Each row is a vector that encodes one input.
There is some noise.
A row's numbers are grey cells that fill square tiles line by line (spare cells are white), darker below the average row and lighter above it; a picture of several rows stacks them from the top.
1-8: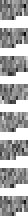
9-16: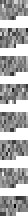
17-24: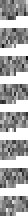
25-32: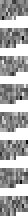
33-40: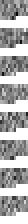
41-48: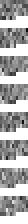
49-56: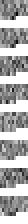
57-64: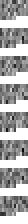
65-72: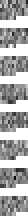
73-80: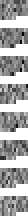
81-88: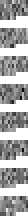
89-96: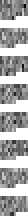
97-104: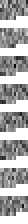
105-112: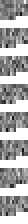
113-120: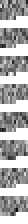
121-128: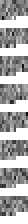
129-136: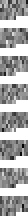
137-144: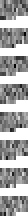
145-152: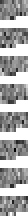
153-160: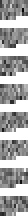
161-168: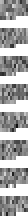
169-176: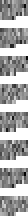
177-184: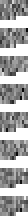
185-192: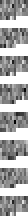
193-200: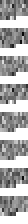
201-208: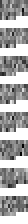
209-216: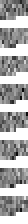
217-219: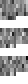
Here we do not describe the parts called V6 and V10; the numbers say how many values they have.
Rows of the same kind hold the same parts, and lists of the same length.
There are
3 kinds of row.
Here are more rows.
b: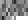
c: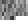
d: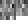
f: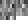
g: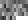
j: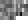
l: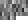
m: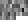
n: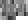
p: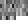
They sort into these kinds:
b, g
c, j, n
d, f, l, m, p

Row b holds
a true/false value and a value of V6.
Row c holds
a value of V10.
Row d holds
a point on a 9-point line.
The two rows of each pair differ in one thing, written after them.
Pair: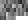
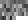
the value of V6
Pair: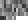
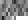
the true/false value
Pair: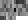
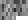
the true/false value
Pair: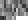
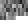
the value of V6
